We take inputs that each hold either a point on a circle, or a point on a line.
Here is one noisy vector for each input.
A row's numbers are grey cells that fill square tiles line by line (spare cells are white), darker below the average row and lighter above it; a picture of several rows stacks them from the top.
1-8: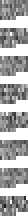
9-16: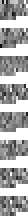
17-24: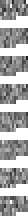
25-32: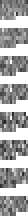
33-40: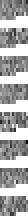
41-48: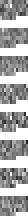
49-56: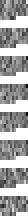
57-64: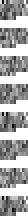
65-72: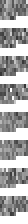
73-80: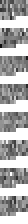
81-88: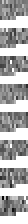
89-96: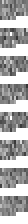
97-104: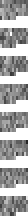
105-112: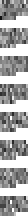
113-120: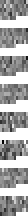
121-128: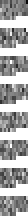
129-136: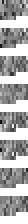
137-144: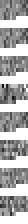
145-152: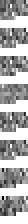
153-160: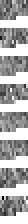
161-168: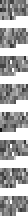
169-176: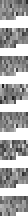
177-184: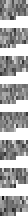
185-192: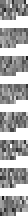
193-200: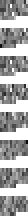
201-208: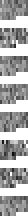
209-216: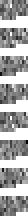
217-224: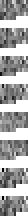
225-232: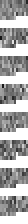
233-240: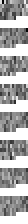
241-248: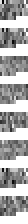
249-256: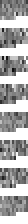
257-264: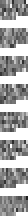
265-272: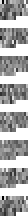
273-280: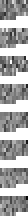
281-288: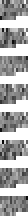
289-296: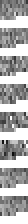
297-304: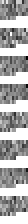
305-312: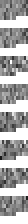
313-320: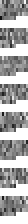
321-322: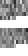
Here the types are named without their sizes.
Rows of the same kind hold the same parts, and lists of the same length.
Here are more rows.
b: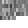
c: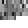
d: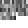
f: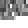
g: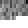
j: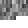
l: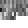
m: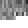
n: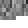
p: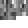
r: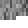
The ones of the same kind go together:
b, c, g, j, m, n, p, r
d, f, l

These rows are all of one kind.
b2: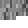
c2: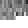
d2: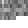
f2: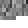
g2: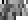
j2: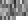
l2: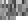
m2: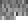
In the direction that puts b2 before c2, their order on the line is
g2, f2, b2, m2, c2, d2, j2, l2.
